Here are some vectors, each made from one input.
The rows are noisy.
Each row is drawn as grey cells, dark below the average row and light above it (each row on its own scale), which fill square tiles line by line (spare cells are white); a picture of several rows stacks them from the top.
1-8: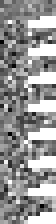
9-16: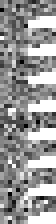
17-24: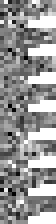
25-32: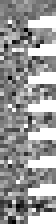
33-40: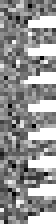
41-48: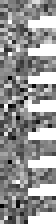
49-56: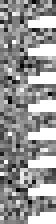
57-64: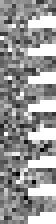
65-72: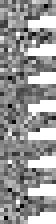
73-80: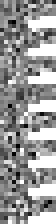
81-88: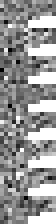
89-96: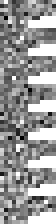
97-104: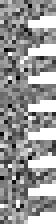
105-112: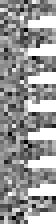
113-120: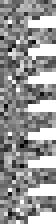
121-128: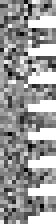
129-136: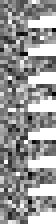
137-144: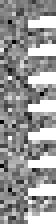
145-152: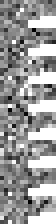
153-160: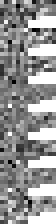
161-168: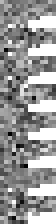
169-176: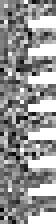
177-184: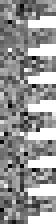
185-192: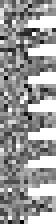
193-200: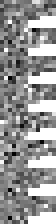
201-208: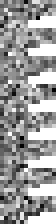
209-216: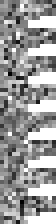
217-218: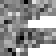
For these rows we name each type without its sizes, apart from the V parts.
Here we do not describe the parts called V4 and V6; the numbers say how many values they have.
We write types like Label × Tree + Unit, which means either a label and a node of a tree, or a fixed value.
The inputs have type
(Bool × Bool × Bool + V6) × (Line + V4).
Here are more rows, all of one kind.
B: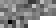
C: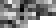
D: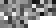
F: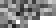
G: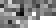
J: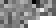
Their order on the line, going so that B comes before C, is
G, J, D, F, B, C.
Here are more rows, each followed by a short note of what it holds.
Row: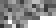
three true/false values and a value of V4
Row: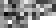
three true/false values and a value of V4
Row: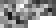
a point on a line and three true/false values
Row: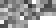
a point on a line and three true/false values
